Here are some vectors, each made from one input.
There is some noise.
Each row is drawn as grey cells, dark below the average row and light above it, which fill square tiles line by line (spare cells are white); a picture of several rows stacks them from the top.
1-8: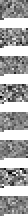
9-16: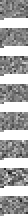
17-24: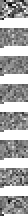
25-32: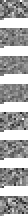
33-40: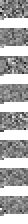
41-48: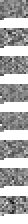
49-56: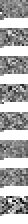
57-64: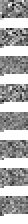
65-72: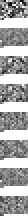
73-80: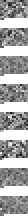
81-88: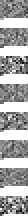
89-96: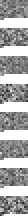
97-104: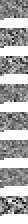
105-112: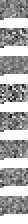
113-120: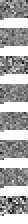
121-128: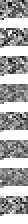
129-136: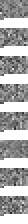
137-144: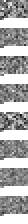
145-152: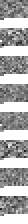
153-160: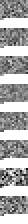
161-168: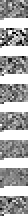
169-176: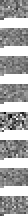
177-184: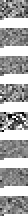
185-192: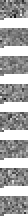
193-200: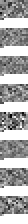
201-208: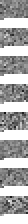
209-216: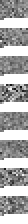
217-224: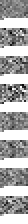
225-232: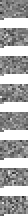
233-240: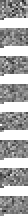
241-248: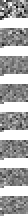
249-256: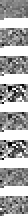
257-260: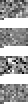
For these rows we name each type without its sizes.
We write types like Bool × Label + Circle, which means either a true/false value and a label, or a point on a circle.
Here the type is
Bool × Bool × Bool × Bool + Line.
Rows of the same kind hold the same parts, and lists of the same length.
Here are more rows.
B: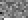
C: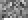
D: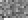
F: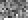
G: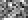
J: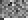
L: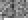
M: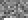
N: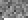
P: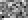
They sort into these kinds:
B, C, D, G, L, N, P
F, J, M

